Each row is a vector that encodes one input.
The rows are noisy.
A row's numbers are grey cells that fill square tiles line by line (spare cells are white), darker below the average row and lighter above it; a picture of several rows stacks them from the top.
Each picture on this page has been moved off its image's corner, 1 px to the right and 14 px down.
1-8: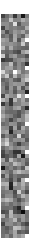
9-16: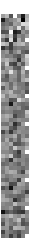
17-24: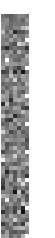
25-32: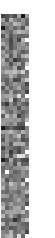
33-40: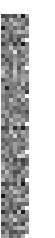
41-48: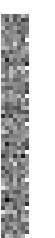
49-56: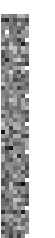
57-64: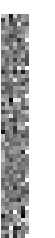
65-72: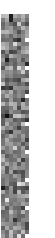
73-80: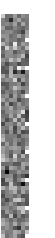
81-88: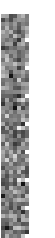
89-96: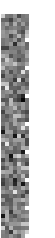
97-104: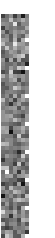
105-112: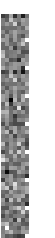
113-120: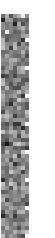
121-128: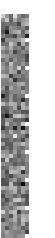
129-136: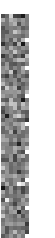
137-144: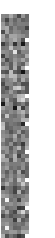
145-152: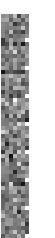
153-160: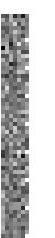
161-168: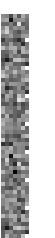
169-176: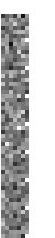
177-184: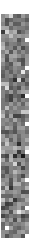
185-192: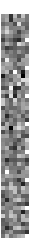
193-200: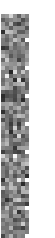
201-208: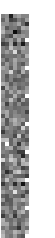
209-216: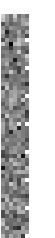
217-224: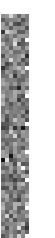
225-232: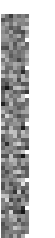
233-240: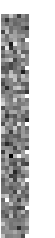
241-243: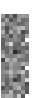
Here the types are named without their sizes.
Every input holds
a list of points on a line.
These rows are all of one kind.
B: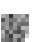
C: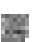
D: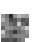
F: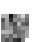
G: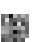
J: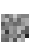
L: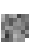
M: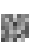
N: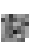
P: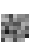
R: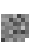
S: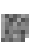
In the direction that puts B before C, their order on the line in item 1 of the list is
G, F, D, N, B, C, S, R, L, M, J, P.
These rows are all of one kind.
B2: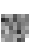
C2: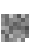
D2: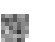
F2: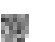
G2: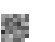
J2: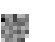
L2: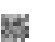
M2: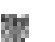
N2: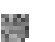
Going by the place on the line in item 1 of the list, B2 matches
D2, F2 and J2.
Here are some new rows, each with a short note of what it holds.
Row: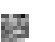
a list of one item
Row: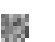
a list of two items
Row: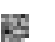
a list of one item
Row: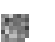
a list of two items
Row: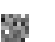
a list of two items
